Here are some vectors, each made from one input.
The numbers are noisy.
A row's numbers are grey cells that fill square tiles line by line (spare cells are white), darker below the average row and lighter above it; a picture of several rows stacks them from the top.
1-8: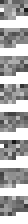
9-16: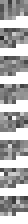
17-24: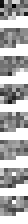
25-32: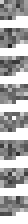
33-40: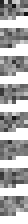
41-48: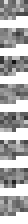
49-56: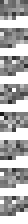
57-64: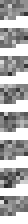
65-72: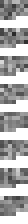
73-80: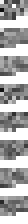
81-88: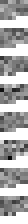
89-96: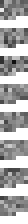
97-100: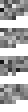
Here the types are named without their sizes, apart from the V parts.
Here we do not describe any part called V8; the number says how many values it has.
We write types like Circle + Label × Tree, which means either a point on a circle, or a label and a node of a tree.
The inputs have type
Tree × (Tree + Unit) × V8.
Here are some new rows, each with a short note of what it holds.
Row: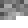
a node of a tree and a value of V8
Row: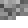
a node of a tree and a value of V8
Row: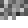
a node of each of two trees and a value of V8
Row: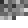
a node of each of two trees and a value of V8
